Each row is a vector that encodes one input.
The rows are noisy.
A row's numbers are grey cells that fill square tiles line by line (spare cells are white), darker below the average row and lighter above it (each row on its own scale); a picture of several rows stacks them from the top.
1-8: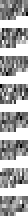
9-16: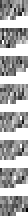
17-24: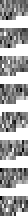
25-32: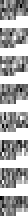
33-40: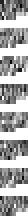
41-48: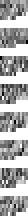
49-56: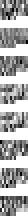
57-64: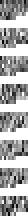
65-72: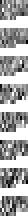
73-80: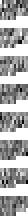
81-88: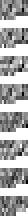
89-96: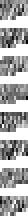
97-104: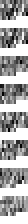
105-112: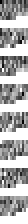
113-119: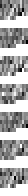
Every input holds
a true/false value, together with either a point on a 4-point line, or a list of up to three points on a 5-point line.
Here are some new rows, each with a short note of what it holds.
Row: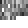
a true/false value, together with the empty list
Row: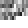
a true/false value, together with a list of two items
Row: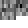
a true/false value, together with a list of one item
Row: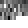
a true/false value, together with a list of one item
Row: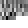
a true/false value, together with a list of two items
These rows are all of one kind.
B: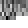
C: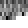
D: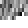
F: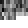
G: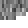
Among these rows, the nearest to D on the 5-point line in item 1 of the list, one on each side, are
B and G.
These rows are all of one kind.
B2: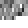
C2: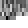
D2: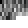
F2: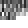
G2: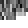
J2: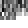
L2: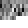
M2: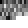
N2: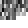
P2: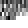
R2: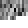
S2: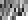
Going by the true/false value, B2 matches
L2, R2 and S2.
